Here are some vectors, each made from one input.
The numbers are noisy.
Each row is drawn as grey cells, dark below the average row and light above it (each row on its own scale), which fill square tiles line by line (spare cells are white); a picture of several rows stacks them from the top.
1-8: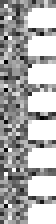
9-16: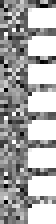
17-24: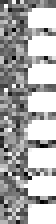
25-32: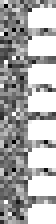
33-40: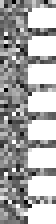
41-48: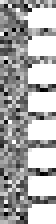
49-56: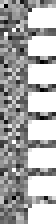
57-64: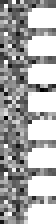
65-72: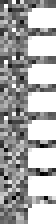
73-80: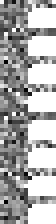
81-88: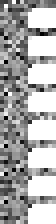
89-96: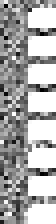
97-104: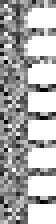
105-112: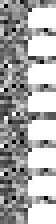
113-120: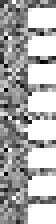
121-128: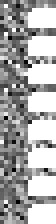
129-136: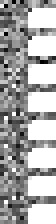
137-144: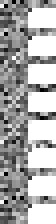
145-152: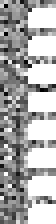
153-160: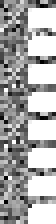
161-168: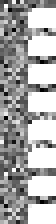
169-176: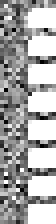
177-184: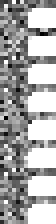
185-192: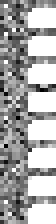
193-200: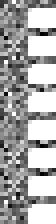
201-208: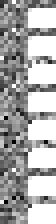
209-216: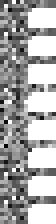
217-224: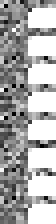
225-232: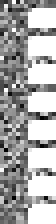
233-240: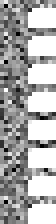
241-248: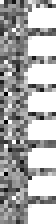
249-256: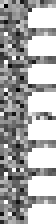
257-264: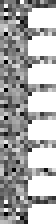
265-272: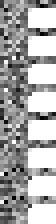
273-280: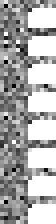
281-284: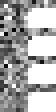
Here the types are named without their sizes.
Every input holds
either a point on a line, or three true/false values.
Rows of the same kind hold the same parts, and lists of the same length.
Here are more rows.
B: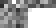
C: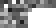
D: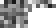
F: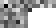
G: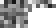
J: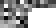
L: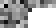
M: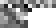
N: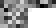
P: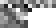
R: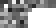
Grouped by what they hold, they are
B, C, J, N, R
D, F, G, L, M, P

